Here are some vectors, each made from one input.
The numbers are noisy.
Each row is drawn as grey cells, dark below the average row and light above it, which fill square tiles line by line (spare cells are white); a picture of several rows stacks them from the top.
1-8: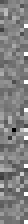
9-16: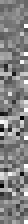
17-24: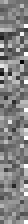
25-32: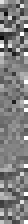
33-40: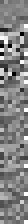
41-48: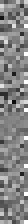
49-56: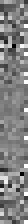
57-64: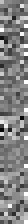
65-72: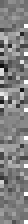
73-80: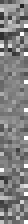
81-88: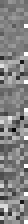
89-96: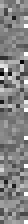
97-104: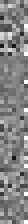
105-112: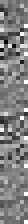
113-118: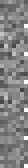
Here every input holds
either a fixed value, or two labels (each one of 9), or four true/false values.
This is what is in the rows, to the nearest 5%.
About 5% of them hold a fixed value. About 25% of them hold two labels (each one of 9). The rest hold four true/false values.
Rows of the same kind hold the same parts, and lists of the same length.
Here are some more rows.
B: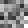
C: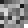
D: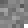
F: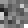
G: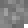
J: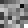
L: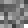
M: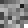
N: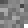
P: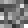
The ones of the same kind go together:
B
C, D, G, J, L, M, N, P
F

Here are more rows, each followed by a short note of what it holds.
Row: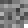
a fixed value
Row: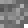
four true/false values
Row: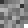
four true/false values
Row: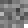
a fixed value
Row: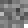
a fixed value
